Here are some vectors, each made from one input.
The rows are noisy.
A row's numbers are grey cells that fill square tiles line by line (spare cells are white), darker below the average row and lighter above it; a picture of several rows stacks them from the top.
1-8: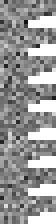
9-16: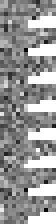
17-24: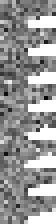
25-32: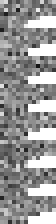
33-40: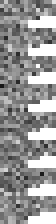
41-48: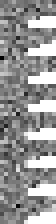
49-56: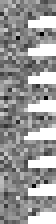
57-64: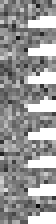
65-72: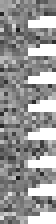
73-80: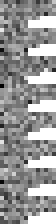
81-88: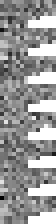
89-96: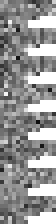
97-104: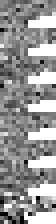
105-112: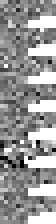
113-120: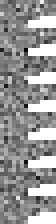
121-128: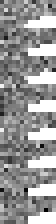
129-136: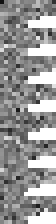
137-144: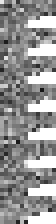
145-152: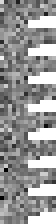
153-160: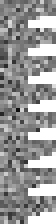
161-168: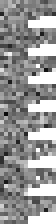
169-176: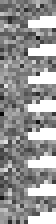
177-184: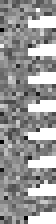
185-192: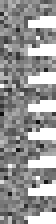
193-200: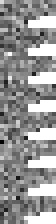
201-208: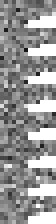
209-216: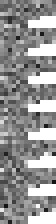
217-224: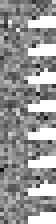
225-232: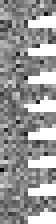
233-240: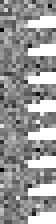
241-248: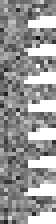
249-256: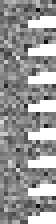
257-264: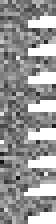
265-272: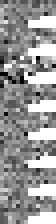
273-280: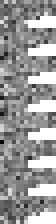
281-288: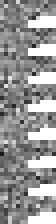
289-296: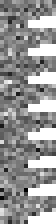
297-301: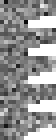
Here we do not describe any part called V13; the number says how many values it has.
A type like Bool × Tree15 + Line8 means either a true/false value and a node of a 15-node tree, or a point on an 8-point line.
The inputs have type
List2(Line9 × V13).
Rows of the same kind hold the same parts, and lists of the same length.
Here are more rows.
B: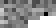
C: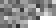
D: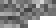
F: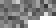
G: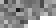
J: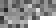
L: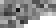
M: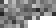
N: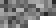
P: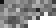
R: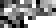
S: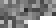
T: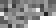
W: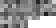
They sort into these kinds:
B, C, G, J, L, T, W
D, F, M, N, P, S
R

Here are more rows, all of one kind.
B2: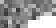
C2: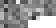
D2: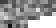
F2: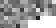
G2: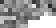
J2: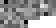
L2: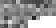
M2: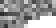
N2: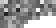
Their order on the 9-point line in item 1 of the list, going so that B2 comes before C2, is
G2, N2, M2, F2, B2, L2, J2, C2, D2.
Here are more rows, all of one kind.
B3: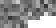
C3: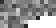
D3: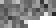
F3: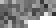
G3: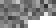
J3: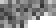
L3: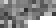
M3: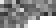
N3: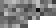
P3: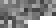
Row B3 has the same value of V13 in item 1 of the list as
D3, F3 and G3.
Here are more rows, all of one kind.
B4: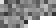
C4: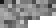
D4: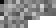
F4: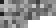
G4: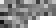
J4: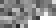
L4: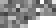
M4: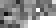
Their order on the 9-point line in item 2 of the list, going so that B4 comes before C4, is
M4, L4, D4, J4, G4, B4, F4, C4.
